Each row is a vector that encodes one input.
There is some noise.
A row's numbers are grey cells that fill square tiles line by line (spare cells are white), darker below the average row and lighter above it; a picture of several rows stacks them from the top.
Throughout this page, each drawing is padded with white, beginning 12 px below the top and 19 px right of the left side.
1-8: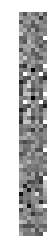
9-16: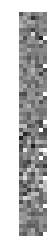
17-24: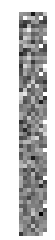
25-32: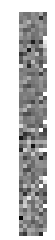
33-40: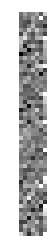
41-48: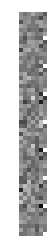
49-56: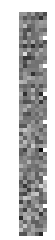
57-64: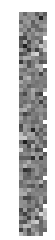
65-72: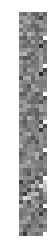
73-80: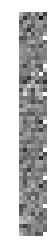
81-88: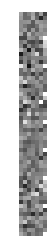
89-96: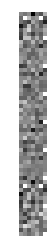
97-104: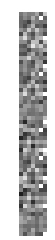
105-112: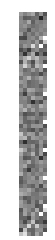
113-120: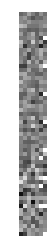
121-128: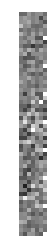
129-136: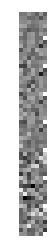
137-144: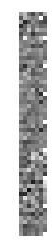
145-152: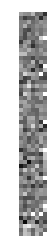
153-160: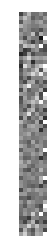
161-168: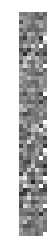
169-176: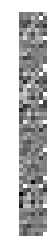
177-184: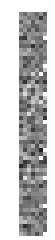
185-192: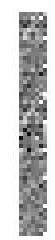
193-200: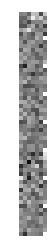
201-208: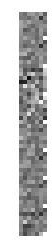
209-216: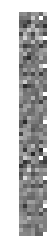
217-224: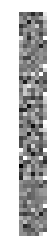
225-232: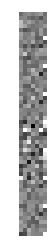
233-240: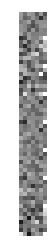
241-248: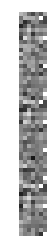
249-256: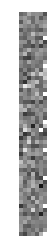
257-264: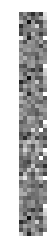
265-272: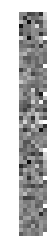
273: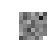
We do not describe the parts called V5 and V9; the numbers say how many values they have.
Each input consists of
either a point on a 6-point line, or a point on an 8-point line, a true/false value, a value of V5 and a value of V9.
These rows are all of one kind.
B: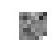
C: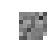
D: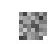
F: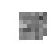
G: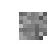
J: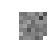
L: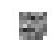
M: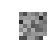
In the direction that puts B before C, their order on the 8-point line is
B, M, D, J, F, G, L, C.
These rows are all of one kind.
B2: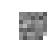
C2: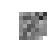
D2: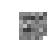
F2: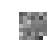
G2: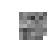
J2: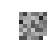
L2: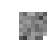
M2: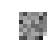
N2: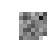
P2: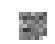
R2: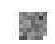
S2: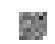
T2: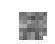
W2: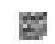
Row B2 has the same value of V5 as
L2, P2, T2 and W2.
